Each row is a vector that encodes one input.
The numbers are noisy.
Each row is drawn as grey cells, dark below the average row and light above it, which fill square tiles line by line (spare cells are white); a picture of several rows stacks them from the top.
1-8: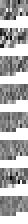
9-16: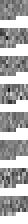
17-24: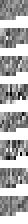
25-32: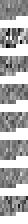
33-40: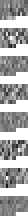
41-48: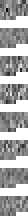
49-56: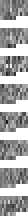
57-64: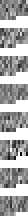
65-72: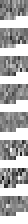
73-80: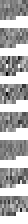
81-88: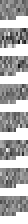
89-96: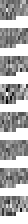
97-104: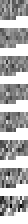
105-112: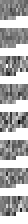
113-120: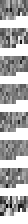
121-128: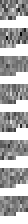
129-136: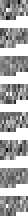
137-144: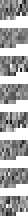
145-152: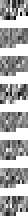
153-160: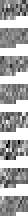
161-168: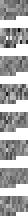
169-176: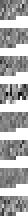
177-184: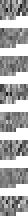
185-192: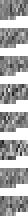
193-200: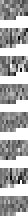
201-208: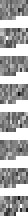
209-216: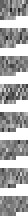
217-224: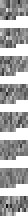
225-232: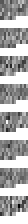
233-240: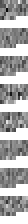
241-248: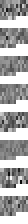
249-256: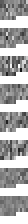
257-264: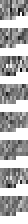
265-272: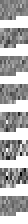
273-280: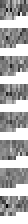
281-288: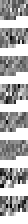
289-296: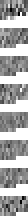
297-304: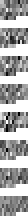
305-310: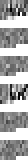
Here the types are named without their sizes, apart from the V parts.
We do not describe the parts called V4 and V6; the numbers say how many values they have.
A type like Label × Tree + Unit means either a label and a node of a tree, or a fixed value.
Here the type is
(Bool × V6 + V4) × (Line + Tree).
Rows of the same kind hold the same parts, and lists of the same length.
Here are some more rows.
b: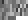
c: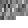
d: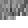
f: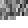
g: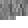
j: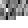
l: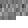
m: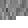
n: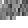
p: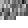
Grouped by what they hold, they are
b, m, p
c, f, g, j
d, l
n

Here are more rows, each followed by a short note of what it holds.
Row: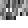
a point on a line and a value of V4
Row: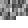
a point on a line and a value of V4
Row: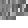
a point on a line and a value of V4
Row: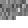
a point on a line, a true/false value and a value of V6
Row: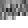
a node of a tree, a true/false value and a value of V6
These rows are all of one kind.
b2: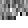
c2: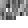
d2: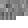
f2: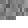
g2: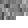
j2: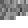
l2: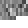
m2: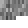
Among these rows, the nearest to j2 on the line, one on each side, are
f2 and l2.
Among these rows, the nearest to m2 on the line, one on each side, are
b2 and c2.
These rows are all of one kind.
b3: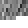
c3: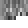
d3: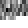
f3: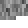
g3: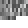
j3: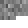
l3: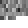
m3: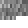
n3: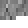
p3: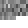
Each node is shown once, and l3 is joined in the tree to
f3.
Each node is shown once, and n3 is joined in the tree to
b3.
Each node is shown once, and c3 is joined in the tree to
b3 and j3.
